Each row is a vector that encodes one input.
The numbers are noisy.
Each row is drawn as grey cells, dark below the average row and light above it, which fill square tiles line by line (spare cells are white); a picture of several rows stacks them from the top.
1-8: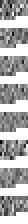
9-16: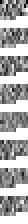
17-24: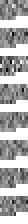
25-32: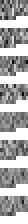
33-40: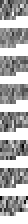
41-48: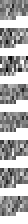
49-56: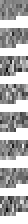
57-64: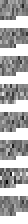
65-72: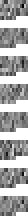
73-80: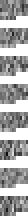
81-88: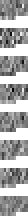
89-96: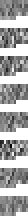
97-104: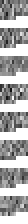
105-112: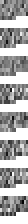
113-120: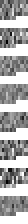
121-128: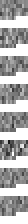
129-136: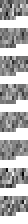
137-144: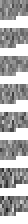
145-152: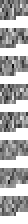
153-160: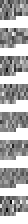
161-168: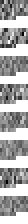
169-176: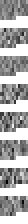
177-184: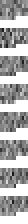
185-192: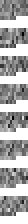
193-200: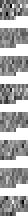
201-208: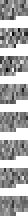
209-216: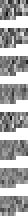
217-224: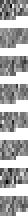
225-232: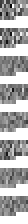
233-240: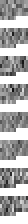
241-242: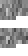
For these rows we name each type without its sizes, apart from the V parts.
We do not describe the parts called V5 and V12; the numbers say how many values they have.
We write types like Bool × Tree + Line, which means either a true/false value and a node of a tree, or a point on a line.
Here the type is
Bool × V5 × V12 + Line × Line + Unit.
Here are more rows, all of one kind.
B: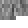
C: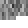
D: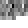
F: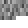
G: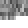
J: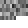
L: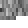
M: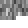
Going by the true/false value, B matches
F and J.
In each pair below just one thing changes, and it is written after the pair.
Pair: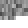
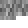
the value of V12
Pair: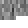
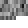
the value of V5
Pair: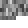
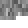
the value of V12
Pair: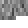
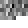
the true/false value
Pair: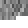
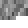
the value of V12
